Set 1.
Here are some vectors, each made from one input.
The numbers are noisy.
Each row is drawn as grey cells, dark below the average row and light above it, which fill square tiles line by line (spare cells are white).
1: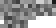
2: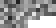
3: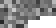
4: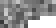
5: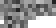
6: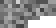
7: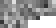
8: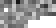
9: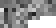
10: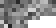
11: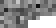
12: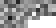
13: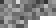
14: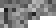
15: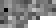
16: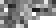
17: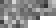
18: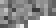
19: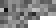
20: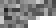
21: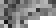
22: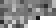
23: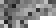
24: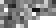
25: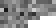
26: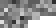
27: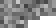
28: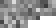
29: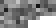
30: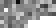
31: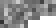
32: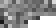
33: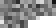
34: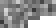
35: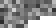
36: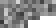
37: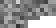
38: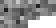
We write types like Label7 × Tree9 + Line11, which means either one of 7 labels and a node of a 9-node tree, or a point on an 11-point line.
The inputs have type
Label5 × Line5.
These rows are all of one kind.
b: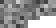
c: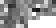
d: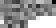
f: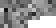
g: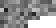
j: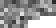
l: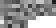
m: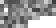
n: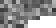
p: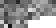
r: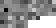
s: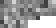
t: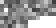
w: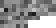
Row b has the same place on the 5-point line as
g, s and w.
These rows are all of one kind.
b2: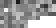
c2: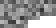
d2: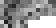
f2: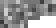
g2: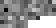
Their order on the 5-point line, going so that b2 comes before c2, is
d2, b2, c2, f2, g2.
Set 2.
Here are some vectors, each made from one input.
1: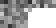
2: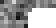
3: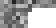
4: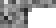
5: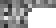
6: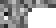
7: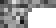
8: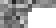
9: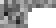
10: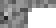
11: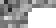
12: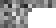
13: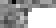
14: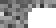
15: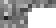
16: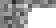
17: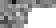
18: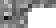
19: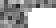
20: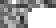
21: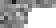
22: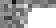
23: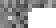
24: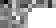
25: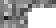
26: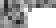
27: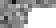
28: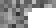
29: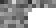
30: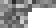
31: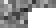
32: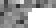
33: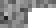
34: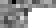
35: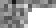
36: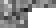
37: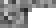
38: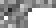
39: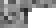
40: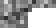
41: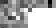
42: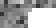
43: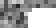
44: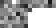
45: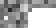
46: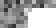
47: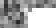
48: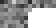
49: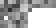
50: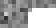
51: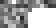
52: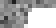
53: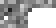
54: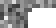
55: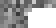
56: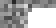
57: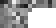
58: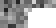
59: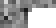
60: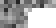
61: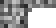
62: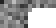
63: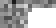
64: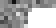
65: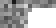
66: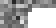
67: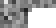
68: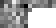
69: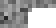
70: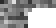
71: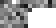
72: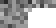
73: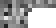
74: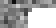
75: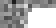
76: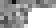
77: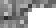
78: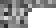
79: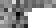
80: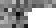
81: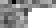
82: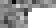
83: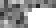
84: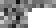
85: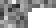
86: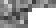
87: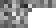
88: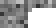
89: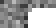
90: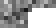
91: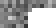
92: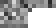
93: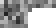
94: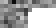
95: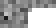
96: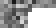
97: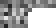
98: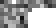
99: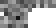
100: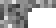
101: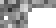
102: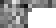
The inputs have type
Bool × Bool × Bool × (Circle6 + Unit).
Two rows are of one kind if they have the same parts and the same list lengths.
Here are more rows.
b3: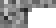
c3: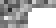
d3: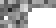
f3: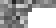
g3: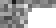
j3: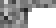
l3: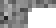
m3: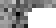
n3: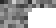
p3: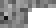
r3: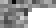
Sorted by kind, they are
b3, f3, g3, j3, l3, p3, r3
c3, d3, m3, n3

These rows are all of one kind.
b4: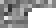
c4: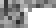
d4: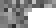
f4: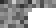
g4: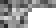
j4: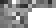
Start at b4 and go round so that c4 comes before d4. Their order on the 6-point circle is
b4, c4, d4, f4, j4, g4.
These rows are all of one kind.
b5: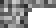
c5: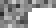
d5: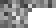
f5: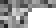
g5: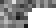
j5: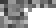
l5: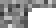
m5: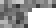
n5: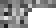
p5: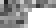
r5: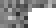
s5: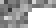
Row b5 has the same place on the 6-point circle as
f5 and n5.
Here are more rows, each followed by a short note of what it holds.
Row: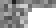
three true/false values
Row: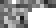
a point on a 6-point circle and three true/false values
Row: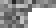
three true/false values
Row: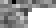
three true/false values
